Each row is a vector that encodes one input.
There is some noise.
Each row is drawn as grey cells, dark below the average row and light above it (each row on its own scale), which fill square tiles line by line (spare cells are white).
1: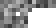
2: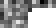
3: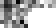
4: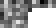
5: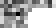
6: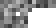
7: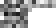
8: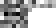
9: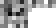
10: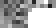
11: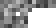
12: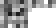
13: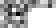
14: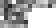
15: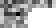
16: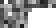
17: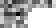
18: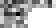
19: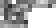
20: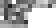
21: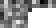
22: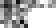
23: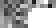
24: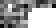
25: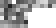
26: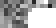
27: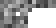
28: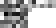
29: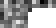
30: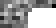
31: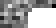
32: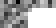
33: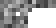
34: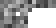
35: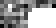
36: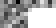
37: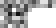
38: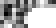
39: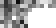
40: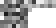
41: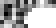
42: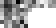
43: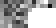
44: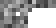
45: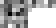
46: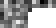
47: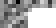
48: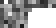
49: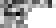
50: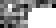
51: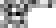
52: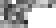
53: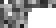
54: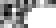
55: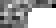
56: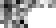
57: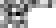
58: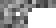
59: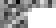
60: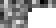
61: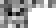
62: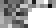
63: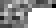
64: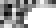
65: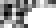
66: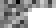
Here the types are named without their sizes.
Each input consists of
either a point on a circle, or a label.
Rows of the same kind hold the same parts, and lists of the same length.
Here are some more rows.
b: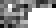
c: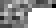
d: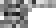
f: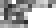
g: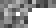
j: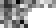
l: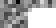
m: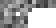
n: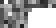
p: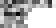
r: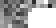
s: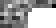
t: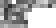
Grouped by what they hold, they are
b, c, g, m, n, s
d, f, j, l, p, r, t

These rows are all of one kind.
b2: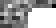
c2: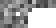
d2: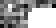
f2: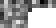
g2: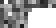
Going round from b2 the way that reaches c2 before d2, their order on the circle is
b2, c2, f2, g2, d2.
